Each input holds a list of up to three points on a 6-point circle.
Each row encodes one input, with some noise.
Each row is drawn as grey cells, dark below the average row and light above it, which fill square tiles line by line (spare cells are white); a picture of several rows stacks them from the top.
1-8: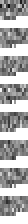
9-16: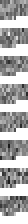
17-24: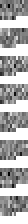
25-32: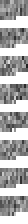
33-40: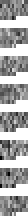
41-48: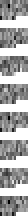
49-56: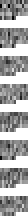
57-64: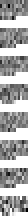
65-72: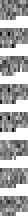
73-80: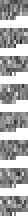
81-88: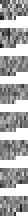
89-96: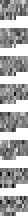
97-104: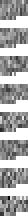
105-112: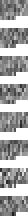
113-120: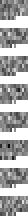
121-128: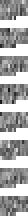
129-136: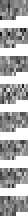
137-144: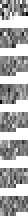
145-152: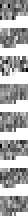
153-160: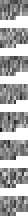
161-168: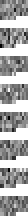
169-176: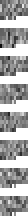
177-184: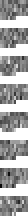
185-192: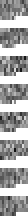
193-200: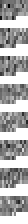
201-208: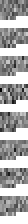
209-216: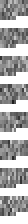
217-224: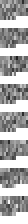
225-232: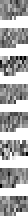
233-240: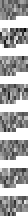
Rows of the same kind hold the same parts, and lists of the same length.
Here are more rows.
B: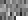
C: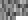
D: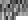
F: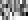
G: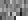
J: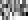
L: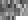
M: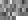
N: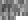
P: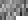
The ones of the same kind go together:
B, G, L, N
C, D
F, J
M, P

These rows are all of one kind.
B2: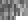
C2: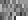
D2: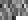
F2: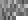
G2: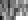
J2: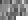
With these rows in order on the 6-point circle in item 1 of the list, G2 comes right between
B2 and D2.
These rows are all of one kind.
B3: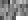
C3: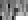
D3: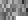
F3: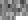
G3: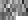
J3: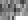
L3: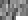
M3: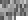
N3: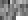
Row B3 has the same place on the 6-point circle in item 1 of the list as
L3 and N3.
